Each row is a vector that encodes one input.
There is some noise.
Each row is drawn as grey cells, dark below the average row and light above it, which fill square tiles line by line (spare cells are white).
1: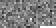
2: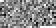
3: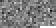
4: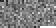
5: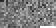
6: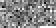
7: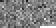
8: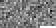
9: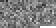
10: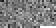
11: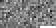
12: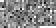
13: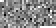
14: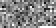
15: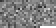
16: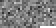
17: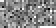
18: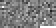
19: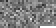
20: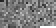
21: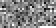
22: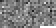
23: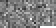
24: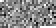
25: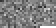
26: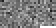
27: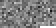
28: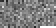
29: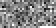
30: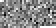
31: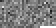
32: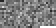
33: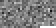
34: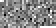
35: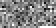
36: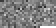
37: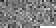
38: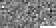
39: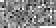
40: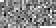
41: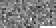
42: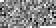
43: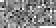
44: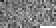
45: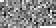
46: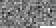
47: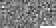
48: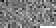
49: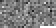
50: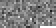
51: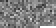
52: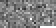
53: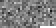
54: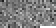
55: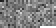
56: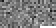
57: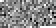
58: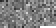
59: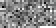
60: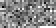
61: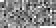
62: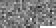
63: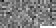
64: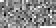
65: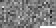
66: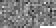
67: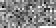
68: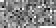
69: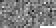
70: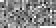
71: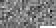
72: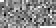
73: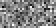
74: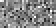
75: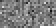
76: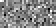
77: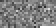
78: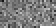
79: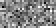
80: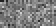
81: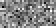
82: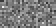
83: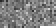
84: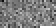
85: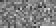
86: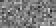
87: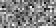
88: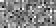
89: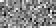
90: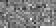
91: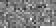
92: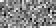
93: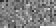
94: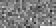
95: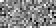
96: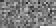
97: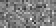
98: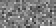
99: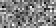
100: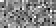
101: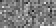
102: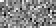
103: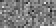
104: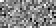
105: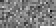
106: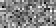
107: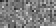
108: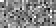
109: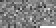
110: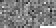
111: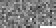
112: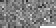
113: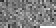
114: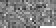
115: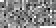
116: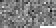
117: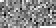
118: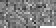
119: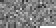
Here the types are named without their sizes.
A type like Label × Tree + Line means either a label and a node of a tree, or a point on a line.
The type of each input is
Bool × (Circle + Unit) + Line.
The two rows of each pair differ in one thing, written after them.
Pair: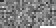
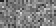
the true/false value
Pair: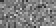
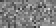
the place on the circle
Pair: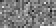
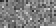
the true/false value
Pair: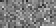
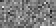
the true/false value
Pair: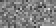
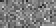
the place on the circle
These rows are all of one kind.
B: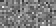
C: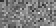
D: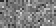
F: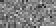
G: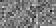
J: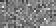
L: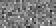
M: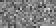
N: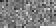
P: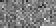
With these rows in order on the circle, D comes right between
B and G.
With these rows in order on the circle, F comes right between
M and P.
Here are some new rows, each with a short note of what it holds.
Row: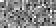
a point on a line
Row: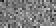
a true/false value
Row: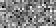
a point on a line
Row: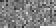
a point on a circle and a true/false value
